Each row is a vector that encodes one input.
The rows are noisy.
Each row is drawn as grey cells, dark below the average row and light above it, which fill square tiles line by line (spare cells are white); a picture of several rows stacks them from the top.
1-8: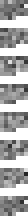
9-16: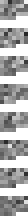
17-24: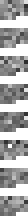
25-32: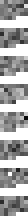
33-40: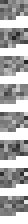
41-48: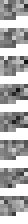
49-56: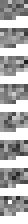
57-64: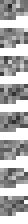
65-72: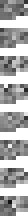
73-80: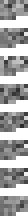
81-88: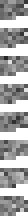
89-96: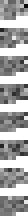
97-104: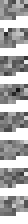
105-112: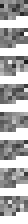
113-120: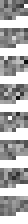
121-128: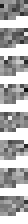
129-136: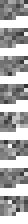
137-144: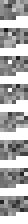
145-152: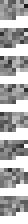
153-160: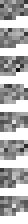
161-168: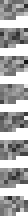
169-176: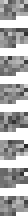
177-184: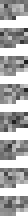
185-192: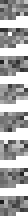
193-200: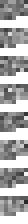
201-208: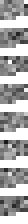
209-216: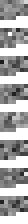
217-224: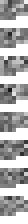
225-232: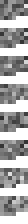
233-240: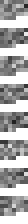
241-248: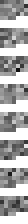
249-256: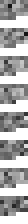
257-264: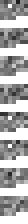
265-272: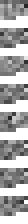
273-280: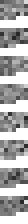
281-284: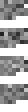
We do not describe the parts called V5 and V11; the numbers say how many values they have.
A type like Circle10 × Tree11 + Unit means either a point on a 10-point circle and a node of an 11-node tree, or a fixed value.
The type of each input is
(Bool × Bool × Bool + V5) × V11 + List2(Line4 × Line6).
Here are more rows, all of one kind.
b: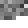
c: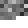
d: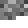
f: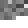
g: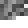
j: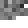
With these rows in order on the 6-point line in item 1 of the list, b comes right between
c and d.
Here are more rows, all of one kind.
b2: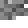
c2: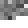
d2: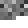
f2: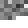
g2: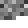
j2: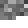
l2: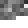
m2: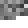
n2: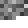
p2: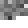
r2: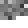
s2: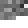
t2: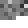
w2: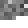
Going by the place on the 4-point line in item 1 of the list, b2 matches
c2, f2, p2 and r2.
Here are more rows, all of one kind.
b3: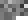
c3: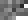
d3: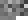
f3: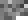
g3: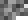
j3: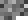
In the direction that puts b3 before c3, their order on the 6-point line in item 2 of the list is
b3, c3, g3, f3, d3, j3.
